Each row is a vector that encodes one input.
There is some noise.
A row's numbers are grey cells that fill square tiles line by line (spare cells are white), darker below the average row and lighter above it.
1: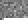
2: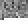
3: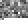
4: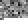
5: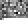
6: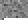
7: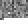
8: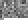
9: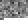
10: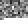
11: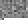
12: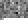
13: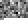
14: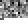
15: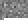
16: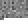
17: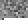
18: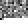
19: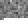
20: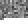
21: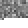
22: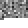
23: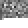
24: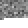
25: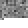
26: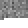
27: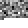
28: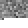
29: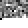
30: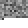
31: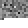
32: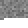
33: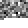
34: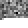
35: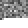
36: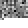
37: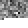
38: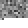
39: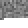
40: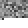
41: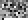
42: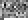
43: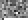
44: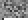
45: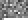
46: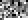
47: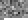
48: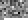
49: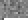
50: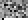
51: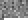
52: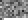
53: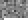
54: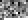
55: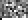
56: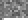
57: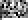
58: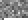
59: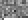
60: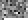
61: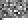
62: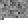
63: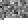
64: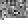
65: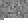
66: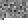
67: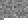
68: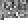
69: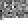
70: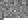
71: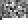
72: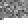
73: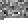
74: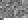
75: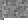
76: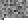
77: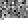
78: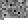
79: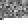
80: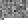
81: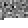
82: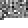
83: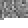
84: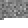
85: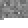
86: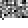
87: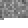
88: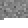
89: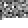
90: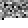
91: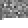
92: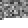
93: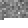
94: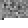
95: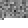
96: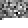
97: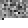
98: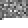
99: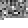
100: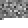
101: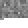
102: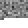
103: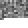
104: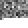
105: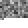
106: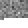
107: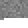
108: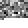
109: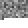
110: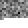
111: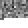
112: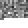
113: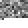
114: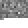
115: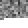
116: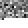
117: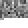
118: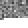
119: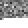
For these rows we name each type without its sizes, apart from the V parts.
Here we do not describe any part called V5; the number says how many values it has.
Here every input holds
a list of items, each a true/false value and a value of V5.
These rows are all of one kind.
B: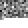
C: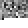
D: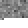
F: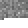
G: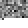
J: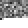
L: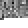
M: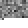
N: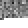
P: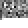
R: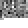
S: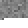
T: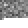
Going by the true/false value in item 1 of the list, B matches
F, P and T.
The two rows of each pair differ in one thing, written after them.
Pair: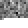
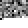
the true/false value in item 1 of the list
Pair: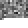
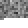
the value of V5 in item 1 of the list
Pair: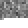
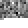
the true/false value in item 1 of the list
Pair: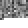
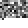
the true/false value in item 1 of the list
